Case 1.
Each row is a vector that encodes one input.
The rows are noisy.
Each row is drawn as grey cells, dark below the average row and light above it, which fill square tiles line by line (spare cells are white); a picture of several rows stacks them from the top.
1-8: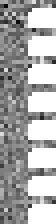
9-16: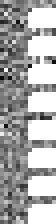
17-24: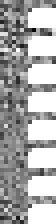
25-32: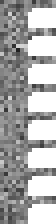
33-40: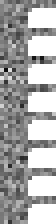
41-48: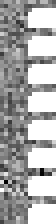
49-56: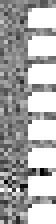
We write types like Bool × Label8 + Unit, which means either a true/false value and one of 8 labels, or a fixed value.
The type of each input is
Circle10.
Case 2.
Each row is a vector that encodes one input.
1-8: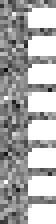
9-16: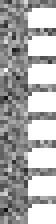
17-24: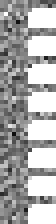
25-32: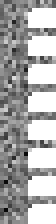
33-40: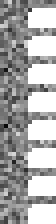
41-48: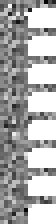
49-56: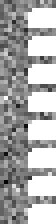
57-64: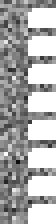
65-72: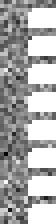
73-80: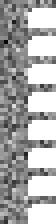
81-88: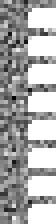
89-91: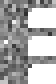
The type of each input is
Bool × Bool × Bool.
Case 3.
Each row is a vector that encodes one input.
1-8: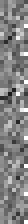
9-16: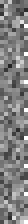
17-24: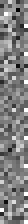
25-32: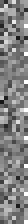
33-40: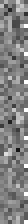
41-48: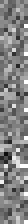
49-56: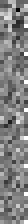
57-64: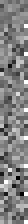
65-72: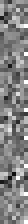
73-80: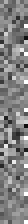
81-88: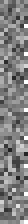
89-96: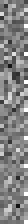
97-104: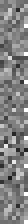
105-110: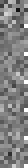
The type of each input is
Line8.
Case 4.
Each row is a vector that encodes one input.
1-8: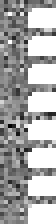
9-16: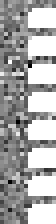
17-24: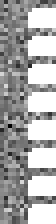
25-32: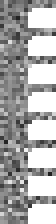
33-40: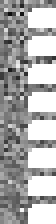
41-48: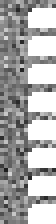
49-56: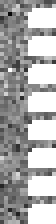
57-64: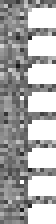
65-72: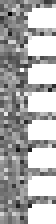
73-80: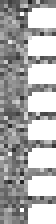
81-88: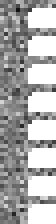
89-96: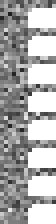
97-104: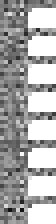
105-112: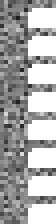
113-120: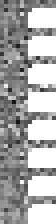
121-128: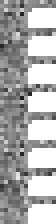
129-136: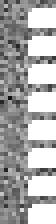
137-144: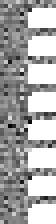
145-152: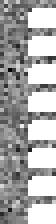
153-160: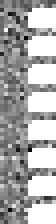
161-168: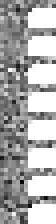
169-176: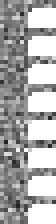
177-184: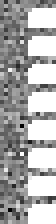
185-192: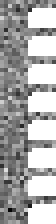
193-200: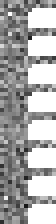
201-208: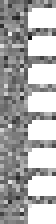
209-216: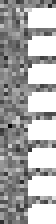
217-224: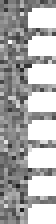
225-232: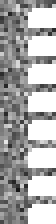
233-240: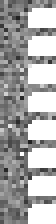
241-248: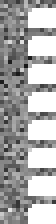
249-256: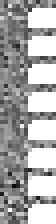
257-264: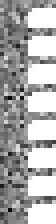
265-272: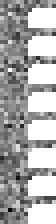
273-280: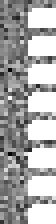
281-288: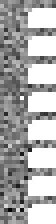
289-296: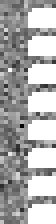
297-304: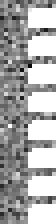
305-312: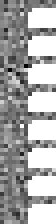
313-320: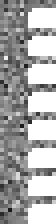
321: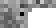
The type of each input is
Bool × Bool × Bool × Bool.
